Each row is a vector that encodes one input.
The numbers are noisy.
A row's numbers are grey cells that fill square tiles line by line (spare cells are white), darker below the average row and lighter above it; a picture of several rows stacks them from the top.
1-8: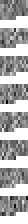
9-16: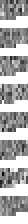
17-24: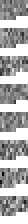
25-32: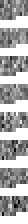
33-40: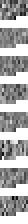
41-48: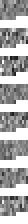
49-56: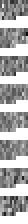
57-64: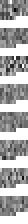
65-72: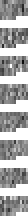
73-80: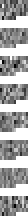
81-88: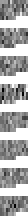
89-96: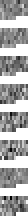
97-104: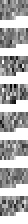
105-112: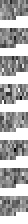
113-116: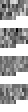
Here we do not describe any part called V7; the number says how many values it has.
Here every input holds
a value of V7, together with either one of 6 labels, or four true/false values.
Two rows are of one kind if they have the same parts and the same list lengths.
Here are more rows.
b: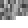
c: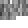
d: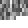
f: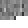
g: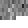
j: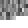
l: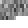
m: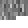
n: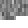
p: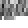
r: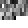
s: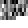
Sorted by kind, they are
b, c, d, f, g, j, m, n, p, r
l, s

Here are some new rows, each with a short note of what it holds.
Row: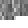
four true/false values and a value of V7
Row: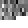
four true/false values and a value of V7
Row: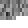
four true/false values and a value of V7
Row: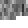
four true/false values and a value of V7
